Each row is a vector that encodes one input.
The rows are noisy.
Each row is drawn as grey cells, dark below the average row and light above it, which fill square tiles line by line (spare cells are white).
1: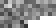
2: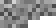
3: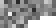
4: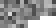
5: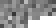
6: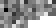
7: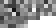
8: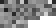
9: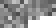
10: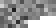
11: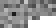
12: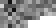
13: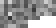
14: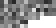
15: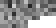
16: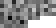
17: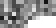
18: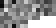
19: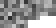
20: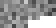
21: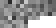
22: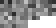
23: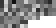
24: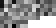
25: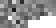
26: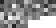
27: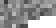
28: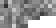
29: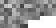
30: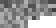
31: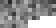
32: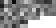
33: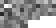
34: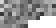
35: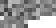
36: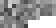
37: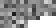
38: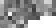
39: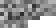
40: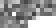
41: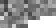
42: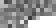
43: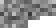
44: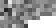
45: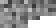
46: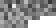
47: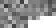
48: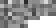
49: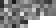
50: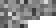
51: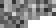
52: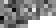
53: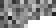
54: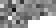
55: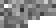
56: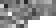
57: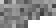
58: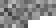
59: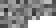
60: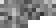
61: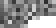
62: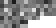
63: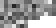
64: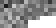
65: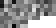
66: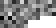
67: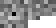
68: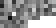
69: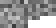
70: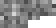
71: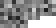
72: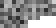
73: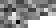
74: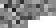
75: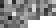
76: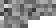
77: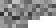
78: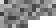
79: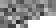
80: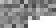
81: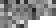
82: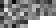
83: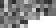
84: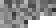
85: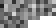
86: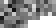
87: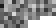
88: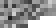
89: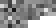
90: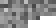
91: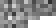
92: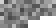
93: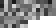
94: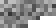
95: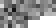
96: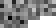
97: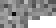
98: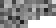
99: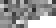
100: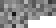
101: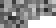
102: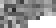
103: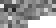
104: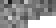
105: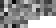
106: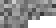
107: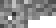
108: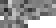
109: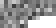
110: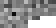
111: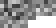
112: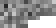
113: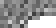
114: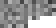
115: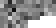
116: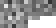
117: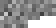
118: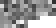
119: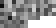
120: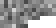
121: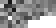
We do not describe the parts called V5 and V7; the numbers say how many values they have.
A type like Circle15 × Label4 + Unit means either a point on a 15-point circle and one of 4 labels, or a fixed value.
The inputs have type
(Label4 + Tree8 × V7) × V5.
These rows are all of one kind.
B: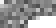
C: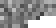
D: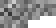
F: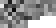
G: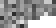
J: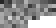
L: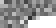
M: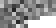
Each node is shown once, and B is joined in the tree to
D, G, L and M.
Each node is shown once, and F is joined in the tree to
D.
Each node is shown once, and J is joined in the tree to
L.
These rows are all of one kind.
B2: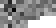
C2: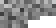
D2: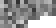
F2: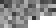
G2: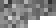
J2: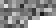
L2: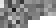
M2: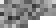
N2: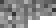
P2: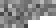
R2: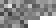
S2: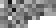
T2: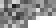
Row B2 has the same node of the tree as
D2, J2 and N2.
